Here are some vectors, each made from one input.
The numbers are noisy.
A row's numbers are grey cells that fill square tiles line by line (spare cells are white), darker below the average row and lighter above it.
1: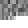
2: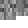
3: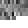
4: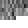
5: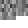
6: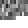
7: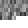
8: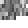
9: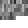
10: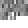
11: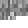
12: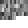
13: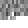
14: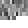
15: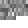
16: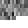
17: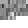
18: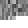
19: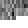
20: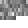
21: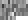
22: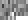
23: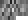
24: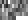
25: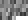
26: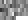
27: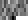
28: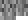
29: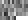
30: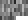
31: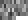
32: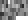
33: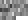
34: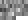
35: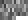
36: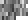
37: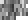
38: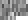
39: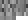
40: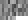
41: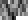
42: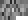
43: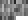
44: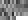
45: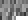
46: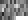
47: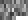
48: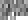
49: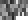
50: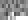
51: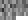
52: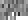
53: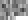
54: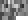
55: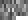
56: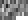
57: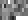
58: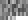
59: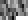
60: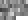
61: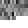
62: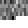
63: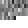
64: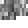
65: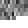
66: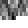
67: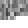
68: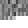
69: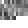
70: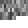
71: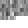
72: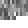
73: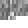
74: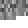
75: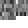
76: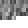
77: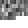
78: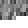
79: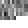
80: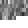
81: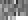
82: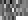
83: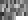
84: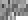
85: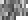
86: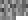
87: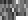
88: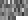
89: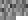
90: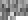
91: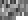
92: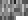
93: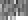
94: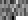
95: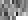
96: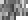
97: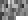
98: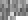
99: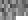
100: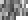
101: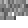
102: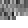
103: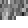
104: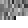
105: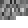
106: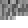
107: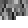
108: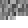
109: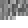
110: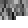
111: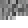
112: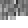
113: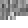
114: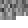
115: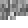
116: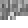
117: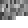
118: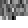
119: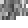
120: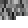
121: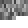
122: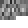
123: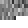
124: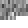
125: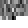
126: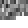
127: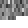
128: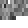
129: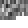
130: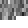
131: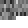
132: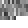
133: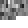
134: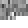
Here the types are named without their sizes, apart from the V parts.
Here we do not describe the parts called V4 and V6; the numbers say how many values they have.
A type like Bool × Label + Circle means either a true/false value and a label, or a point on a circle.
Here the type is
List(Line) + V4 × V6.
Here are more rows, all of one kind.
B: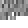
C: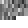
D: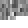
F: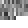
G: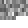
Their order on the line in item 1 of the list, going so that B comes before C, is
B, D, G, C, F.
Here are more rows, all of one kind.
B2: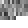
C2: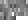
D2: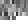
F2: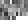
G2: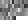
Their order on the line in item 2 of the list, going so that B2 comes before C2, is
D2, F2, G2, B2, C2.
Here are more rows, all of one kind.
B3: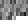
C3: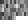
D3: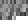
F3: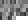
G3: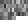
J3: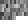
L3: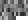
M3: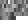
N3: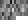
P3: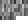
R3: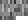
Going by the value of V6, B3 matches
D3, F3 and L3.
